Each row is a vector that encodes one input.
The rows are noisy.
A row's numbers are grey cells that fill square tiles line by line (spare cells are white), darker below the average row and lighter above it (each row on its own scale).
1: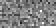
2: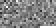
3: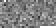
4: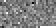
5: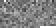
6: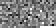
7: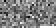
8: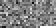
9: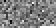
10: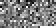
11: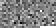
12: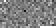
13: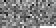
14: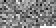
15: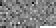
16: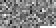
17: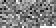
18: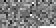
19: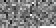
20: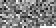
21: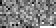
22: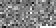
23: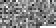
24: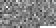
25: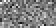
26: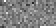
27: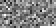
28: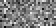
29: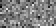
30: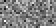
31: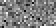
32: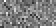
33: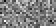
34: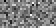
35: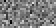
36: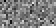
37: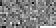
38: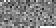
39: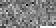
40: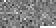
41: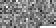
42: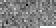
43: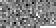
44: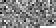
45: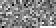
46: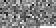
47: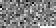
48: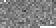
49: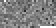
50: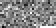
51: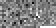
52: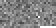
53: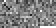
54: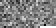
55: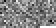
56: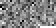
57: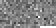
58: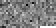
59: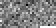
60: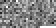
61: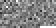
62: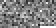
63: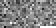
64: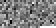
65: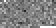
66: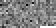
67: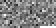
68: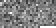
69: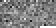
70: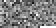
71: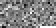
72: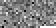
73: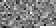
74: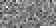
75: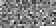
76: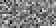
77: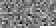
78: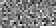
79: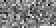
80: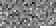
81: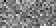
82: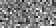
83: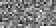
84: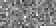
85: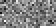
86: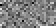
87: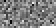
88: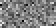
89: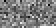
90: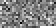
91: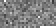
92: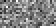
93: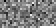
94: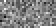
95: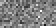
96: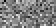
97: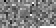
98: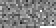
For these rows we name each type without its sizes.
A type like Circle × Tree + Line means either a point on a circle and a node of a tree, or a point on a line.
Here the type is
Circle + Line × Tree.
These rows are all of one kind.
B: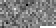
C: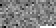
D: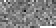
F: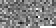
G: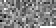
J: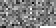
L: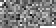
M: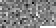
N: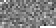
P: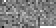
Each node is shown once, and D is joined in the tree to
N and P.
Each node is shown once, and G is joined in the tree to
J.
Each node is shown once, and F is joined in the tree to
M and N.
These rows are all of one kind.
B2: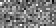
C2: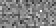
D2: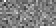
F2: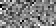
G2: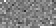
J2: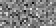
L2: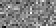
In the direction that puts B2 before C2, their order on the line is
G2, B2, D2, C2, J2, L2, F2.
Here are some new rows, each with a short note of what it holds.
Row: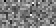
a point on a circle
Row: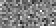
a point on a line and a node of a tree
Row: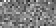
a point on a line and a node of a tree
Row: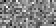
a point on a circle
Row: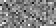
a point on a line and a node of a tree
